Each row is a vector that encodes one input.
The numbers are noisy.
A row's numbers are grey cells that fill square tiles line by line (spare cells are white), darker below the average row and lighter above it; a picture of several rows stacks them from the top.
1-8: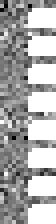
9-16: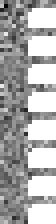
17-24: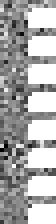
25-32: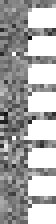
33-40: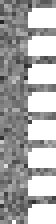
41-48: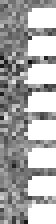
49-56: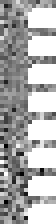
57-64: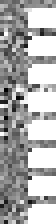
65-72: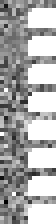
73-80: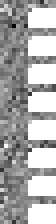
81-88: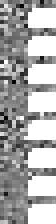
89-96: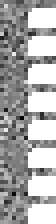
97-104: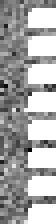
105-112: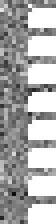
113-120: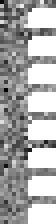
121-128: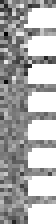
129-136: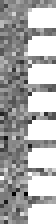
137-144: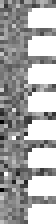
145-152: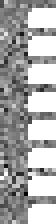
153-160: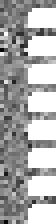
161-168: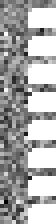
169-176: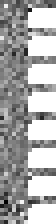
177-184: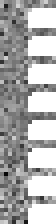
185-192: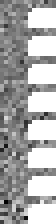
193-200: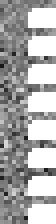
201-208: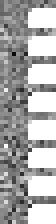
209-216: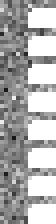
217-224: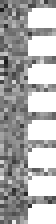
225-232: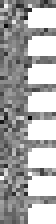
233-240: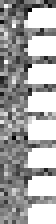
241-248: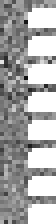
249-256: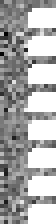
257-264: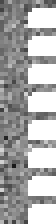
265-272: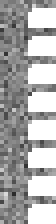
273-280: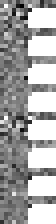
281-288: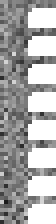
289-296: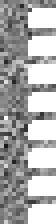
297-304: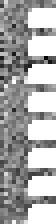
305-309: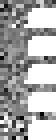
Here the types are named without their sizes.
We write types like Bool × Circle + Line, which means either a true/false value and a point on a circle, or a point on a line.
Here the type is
List(Circle + Line).
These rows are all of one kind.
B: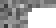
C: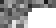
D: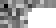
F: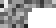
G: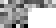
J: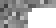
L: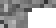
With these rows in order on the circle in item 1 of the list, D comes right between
F and G.
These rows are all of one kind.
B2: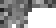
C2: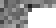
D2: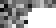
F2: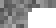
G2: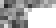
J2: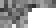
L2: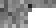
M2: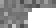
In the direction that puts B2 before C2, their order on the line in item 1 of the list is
D2, B2, F2, M2, J2, L2, C2, G2.
